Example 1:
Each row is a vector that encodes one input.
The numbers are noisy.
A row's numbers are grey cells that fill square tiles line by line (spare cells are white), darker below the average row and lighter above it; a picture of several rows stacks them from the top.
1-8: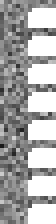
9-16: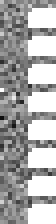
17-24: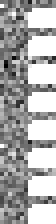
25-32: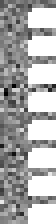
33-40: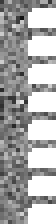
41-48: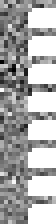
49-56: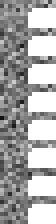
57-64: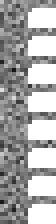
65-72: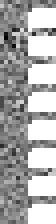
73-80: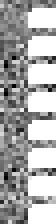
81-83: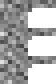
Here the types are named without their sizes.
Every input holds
a list of points on a circle.
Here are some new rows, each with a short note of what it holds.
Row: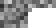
a list of two items
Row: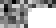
the empty list
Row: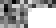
the empty list
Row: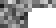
a list of two items
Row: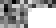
the empty list
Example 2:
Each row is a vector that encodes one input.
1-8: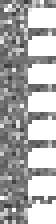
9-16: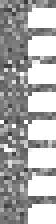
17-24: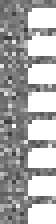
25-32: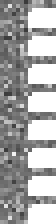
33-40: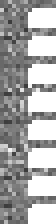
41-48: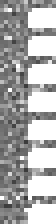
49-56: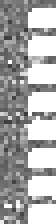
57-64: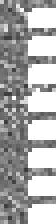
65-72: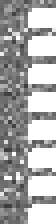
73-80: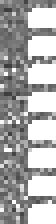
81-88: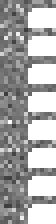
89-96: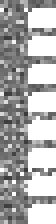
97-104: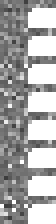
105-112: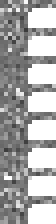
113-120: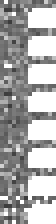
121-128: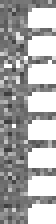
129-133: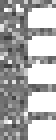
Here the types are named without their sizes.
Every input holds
either a point on a line, or three true/false values.
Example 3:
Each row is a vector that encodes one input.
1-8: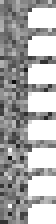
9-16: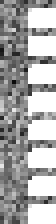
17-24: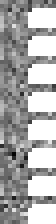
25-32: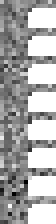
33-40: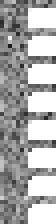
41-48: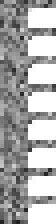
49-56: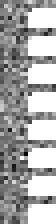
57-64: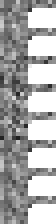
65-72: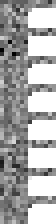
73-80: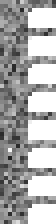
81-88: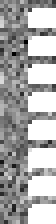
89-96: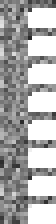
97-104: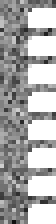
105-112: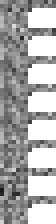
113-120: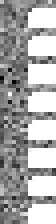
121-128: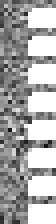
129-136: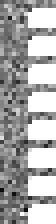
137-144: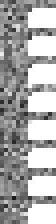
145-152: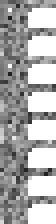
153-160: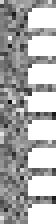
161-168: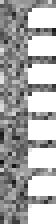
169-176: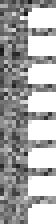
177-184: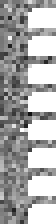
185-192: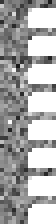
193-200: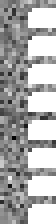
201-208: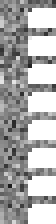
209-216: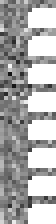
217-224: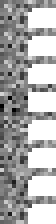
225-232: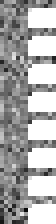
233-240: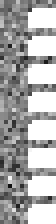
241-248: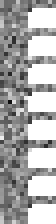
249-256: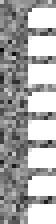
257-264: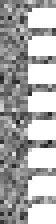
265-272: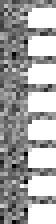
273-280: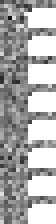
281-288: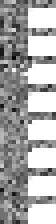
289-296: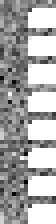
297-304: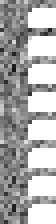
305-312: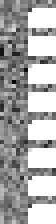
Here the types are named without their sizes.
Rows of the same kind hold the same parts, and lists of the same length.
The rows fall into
2 kinds.
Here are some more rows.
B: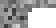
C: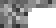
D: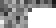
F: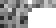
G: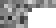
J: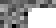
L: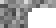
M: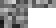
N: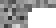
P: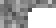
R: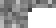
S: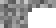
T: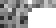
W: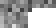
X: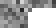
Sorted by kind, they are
B, D, F, G, L, N, P, R, S, T, W, X
C, J, M

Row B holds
a point on a line.
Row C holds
a point on a circle.
